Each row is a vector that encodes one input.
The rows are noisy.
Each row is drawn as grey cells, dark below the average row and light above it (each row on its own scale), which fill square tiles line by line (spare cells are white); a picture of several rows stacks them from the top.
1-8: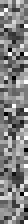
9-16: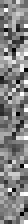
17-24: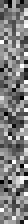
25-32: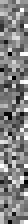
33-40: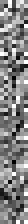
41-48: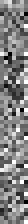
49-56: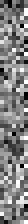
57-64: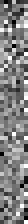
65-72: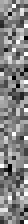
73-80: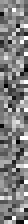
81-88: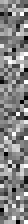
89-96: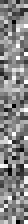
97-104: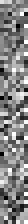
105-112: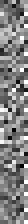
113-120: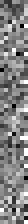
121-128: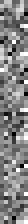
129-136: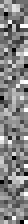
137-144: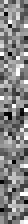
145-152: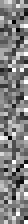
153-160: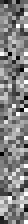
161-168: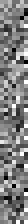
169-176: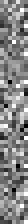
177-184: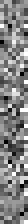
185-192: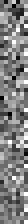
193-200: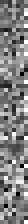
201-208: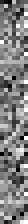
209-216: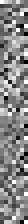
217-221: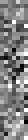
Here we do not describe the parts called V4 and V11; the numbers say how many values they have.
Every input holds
either a point on a 7-point line, or a true/false value, a value of V4 and a value of V11.
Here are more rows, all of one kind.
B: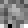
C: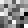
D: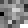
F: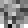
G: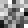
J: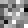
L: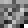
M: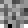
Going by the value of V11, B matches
F and M.
